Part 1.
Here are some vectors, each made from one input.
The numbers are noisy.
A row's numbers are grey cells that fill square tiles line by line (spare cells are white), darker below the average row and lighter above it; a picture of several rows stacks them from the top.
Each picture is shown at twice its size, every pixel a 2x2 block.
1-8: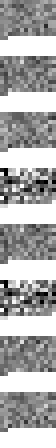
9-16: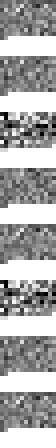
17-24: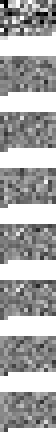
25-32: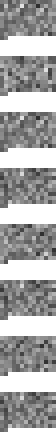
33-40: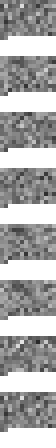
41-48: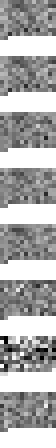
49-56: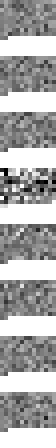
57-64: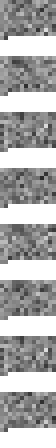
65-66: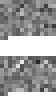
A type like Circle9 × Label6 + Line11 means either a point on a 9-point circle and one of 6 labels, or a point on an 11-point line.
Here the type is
List2(Line6).
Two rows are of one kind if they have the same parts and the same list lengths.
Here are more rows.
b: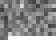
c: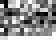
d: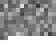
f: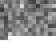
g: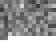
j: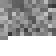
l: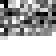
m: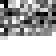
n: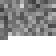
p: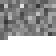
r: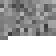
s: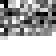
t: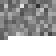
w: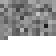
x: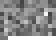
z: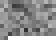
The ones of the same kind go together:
b, d, f, g, n, p, t
c, l, m, s
j, r, w, x, z

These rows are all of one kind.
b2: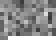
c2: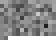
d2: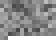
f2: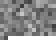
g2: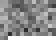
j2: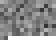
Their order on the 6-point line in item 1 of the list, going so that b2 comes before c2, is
b2, g2, d2, c2, j2, f2.
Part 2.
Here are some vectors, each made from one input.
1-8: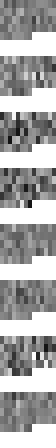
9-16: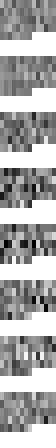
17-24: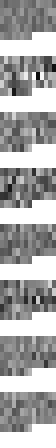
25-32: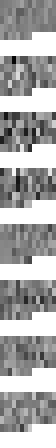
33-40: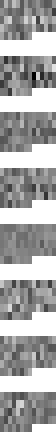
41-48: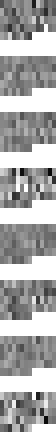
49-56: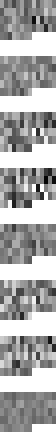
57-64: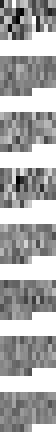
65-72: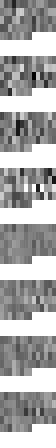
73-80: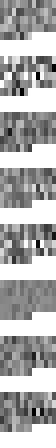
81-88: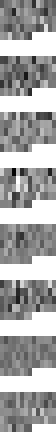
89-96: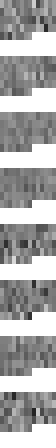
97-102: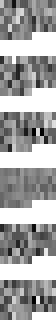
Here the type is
List2(Line6).
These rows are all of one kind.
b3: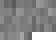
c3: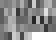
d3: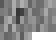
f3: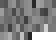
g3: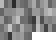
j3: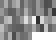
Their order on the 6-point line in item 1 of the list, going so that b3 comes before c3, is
f3, g3, d3, b3, j3, c3.
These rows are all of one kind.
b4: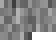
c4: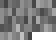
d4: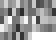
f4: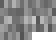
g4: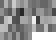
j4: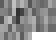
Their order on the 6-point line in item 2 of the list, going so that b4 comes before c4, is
f4, g4, j4, b4, c4, d4.
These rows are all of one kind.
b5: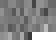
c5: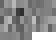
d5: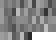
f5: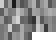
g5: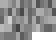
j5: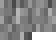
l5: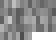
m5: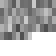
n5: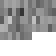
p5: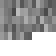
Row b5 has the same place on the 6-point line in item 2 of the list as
d5, l5 and p5.
